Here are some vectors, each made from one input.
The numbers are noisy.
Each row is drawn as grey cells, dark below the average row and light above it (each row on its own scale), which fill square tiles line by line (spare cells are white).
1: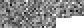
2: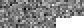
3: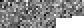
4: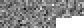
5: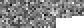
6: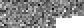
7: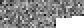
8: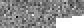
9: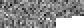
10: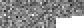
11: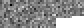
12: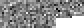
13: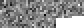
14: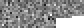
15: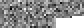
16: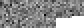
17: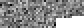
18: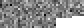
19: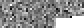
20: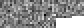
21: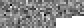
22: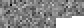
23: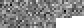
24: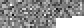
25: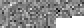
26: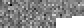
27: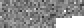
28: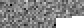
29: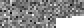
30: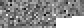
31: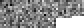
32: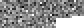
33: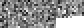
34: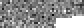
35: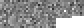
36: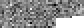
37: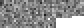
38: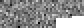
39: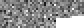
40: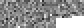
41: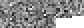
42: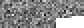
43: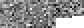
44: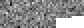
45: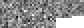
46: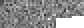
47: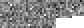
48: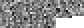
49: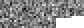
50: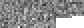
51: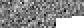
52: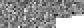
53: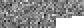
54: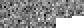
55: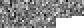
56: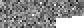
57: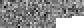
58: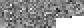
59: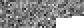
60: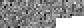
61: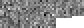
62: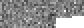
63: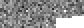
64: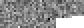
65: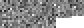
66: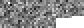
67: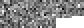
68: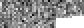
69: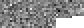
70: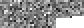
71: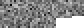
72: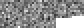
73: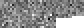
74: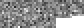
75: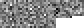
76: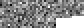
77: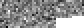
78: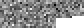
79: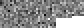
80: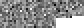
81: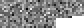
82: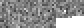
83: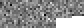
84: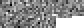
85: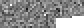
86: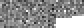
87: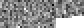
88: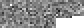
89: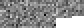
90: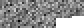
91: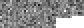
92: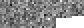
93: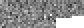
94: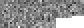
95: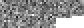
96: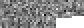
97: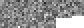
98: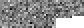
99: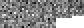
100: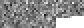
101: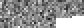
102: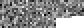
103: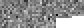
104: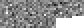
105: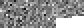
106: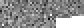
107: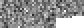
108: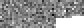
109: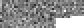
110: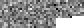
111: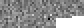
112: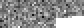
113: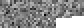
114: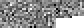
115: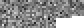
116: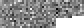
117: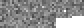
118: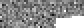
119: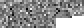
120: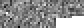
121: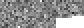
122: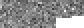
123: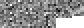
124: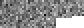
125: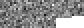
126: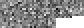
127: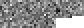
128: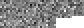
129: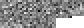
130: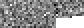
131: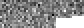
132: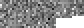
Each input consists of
either a point on a 6-point circle, or one of 11 labels and a true/false value.
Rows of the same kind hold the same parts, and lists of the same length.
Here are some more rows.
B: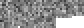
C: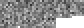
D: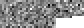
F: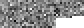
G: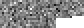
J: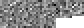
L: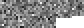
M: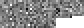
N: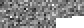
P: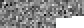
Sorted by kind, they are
B, C, L
D, F, G, J, M, N, P

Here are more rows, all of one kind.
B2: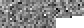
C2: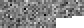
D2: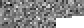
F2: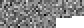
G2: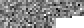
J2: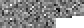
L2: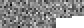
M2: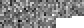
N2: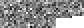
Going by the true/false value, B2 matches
G2, J2 and N2.
